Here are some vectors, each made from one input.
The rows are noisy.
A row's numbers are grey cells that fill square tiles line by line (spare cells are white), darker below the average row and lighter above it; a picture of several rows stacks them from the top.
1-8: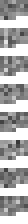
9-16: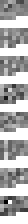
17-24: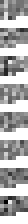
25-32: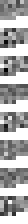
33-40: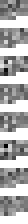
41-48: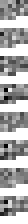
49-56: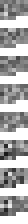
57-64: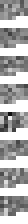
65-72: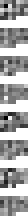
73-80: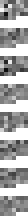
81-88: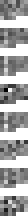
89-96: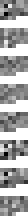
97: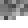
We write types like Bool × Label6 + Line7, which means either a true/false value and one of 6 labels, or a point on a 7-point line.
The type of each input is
Bool × Circle8 + Label6.
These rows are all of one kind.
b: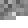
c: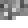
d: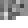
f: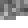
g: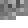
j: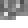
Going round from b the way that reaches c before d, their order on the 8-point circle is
b, c, j, f, g, d.
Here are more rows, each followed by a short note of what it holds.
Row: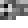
one of 6 labels
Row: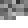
a point on an 8-point circle and a true/false value
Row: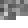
a point on an 8-point circle and a true/false value
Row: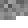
a point on an 8-point circle and a true/false value
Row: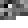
one of 6 labels
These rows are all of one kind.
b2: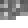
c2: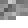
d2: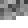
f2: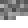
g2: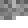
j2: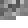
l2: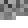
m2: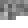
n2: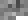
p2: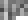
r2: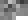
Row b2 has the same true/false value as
m2 and p2.
